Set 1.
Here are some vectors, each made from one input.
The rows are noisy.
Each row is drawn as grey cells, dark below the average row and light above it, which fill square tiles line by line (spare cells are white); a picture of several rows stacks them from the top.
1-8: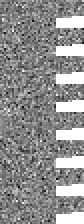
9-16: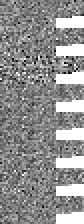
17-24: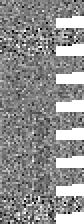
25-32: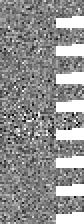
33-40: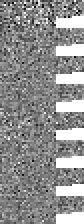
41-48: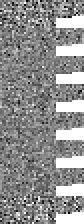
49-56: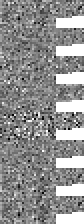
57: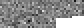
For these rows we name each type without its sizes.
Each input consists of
a true/false value, together with either a fixed value, or a node of a tree.
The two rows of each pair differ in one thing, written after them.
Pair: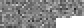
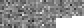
the node of the tree
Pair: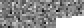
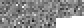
the node of the tree
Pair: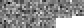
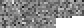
the true/false value
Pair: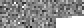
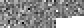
the true/false value
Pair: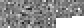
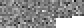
the node of the tree
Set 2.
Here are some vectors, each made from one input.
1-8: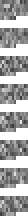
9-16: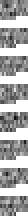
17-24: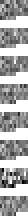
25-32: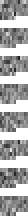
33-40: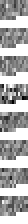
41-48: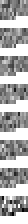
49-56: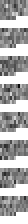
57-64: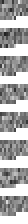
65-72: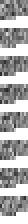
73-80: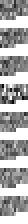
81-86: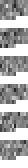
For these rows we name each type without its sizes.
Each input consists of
a list of points on a line.
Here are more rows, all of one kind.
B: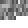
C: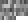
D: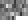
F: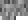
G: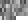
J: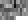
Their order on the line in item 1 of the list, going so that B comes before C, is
B, C, G, F, D, J.
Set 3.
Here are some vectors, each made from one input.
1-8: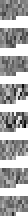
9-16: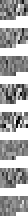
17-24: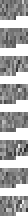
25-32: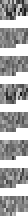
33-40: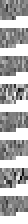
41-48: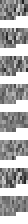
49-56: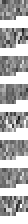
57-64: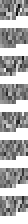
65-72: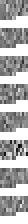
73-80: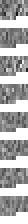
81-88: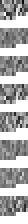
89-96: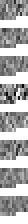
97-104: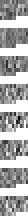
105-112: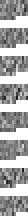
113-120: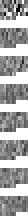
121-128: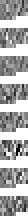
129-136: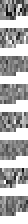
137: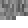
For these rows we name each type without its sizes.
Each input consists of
either a point on a circle, or a point on each of two lines.
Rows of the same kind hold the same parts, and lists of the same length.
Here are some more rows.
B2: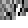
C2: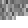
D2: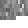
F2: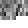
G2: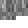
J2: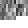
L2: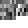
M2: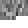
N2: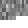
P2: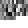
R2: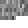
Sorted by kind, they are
B2, C2, J2, N2
D2, F2, G2, L2, M2, P2, R2

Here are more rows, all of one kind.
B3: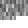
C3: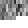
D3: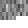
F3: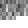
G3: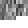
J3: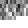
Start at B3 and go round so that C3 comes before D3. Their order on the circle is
B3, F3, J3, G3, C3, D3.
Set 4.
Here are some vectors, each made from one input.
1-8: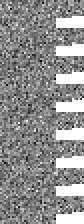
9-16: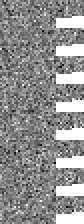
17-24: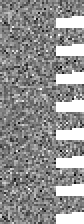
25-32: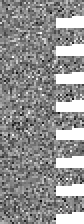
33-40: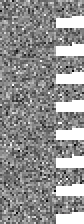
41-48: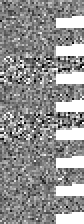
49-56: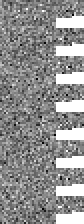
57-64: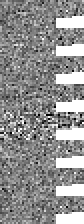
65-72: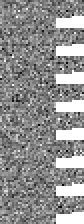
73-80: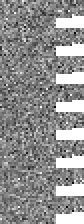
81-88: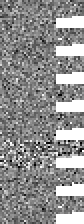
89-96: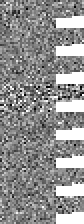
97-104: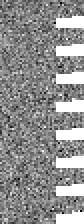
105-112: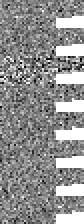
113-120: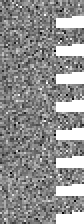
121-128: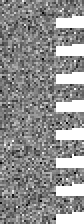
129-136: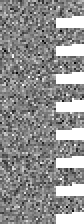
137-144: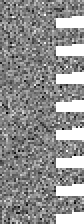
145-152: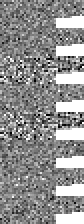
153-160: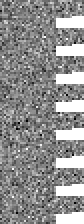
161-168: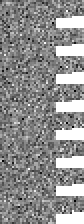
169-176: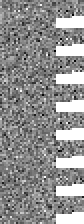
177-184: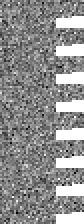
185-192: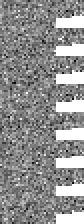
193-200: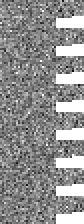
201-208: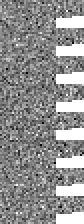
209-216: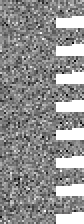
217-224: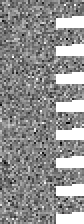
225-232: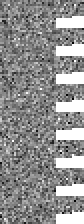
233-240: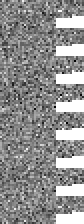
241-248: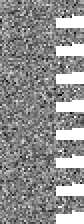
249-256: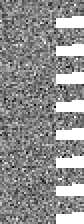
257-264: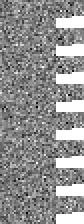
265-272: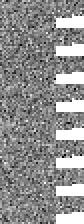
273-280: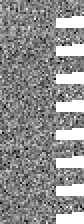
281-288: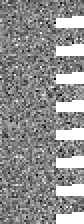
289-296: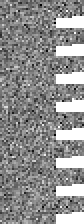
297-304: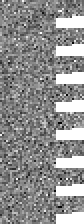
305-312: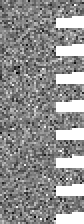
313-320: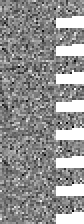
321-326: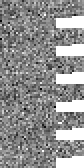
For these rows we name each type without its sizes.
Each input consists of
a list of points on a line.
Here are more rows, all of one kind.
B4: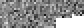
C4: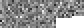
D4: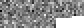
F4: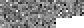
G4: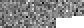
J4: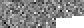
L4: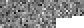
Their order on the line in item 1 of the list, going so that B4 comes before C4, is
B4, D4, C4, J4, G4, L4, F4.
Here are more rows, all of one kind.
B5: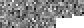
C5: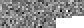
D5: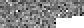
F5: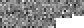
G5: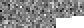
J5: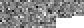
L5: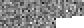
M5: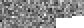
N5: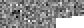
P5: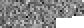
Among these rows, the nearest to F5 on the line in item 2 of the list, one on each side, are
C5 and J5.
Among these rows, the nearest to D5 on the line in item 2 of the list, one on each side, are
L5 and N5.
